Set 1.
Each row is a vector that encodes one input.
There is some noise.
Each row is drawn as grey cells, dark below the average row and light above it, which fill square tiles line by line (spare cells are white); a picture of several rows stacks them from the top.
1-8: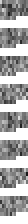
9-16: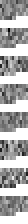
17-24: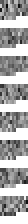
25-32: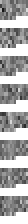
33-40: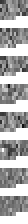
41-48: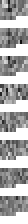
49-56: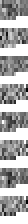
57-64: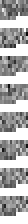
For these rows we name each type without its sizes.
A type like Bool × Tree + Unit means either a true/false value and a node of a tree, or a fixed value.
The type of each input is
Tree.
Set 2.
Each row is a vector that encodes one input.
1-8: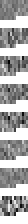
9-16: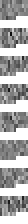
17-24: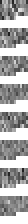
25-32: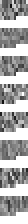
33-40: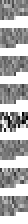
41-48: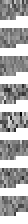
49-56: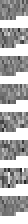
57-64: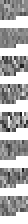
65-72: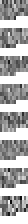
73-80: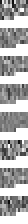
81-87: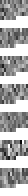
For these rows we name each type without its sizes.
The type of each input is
Tree.
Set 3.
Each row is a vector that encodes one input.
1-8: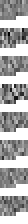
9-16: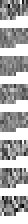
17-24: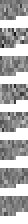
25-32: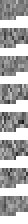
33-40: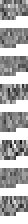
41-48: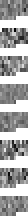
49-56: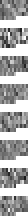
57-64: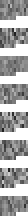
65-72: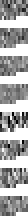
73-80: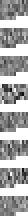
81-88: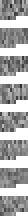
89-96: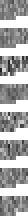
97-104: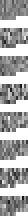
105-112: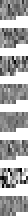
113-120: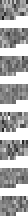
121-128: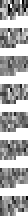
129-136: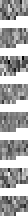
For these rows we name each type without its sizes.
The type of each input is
Tree + Unit.
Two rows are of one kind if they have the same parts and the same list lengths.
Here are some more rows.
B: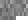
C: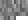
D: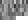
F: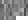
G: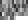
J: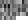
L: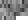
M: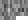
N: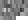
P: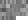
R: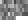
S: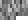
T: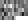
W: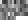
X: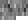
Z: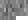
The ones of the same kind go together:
B, C, D, F, G, J, L, M, N, P, S, X, Z
R, T, W

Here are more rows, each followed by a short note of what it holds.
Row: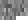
a node of a tree
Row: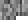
a node of a tree
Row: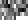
a node of a tree
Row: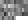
a fixed value
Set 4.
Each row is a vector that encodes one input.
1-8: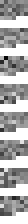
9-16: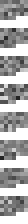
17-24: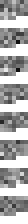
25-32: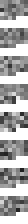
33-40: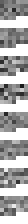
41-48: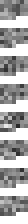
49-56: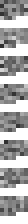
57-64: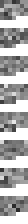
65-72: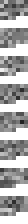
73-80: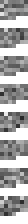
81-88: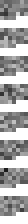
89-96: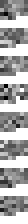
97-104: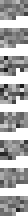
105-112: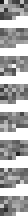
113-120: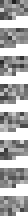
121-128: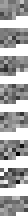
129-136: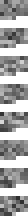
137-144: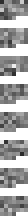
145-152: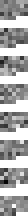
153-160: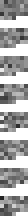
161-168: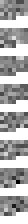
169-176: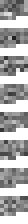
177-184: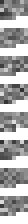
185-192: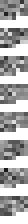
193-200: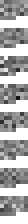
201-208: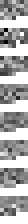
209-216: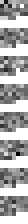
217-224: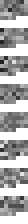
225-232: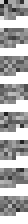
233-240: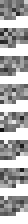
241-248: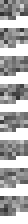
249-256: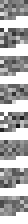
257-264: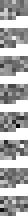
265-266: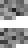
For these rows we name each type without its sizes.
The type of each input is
Bool × Bool × Bool × Bool × Bool.
